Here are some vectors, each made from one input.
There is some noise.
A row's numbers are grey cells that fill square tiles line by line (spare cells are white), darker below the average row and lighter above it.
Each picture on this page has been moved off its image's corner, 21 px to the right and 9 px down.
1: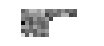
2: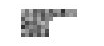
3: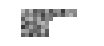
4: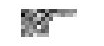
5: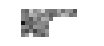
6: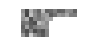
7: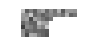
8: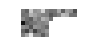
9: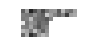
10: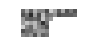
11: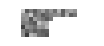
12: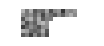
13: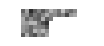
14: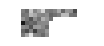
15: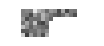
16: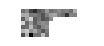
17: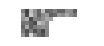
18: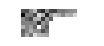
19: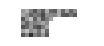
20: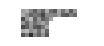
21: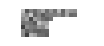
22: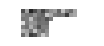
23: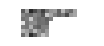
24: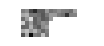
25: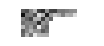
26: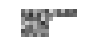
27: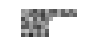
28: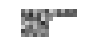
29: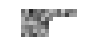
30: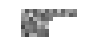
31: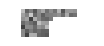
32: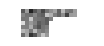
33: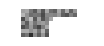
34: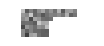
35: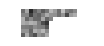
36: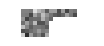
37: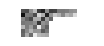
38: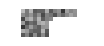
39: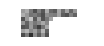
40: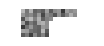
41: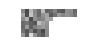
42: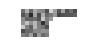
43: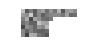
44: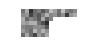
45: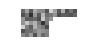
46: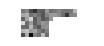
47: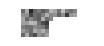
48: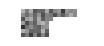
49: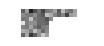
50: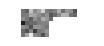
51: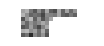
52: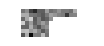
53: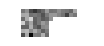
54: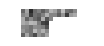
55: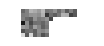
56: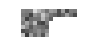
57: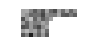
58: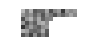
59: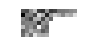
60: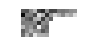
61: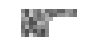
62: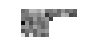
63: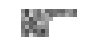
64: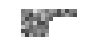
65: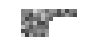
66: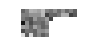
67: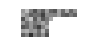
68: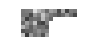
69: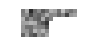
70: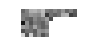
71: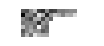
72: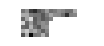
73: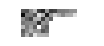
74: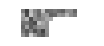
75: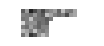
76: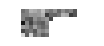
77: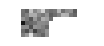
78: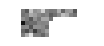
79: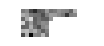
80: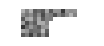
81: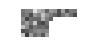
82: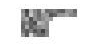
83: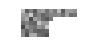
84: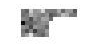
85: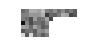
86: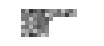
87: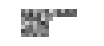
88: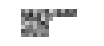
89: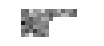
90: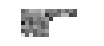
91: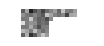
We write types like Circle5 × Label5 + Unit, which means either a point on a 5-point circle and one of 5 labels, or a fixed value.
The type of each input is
Circle11 + Unit.
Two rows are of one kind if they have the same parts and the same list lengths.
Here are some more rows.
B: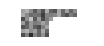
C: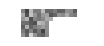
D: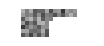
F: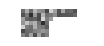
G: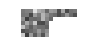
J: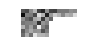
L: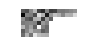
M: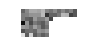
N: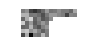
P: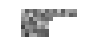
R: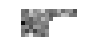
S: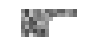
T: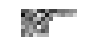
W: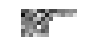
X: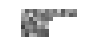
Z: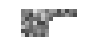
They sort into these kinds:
B, C, D, F, G, M, N, P, R, S, X, Z
J, L, T, W

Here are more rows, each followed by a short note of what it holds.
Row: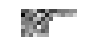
a fixed value
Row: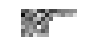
a fixed value
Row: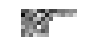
a fixed value
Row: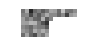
a point on an 11-point circle
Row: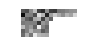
a fixed value
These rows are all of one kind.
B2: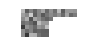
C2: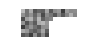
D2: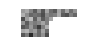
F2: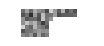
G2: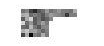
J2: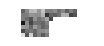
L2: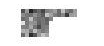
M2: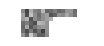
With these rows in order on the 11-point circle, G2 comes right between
D2 and L2.
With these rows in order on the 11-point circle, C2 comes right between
B2 and D2.
